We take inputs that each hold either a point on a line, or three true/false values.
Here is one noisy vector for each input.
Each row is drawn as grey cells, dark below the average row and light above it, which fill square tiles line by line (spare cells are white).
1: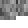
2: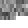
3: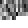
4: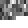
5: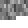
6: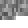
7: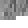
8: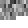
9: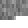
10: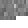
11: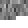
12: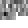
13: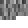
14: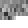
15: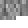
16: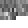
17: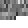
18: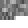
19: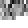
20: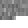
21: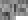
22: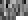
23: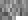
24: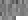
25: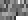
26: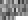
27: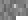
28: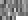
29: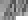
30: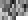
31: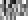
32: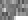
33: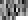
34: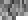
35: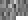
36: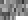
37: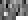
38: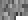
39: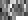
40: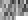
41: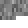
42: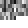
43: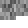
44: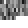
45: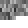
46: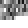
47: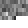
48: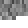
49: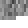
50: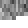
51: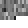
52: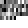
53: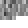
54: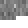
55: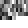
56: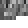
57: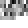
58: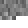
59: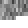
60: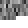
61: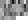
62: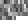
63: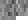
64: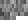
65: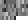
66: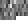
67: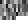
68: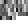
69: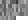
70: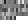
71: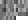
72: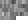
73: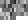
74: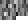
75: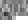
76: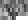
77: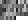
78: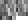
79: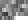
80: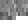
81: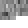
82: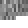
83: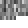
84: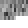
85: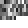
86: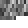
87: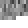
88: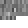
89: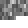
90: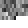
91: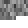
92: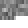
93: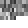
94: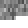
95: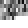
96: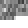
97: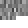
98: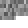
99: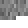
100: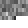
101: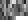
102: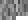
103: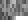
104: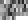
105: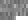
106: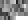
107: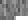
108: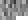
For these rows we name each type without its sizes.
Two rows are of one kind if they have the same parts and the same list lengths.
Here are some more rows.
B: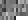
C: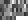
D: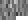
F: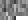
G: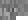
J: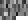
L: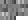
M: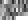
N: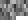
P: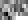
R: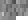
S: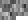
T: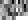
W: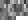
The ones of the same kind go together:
B, C, F, G, J, S
D, L, M, N, P, R, T, W

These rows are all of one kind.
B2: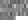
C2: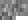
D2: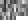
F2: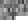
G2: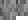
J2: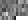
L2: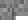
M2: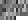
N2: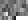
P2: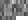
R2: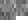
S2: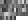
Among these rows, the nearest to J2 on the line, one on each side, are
G2 and M2.
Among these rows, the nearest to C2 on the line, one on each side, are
P2 and S2.
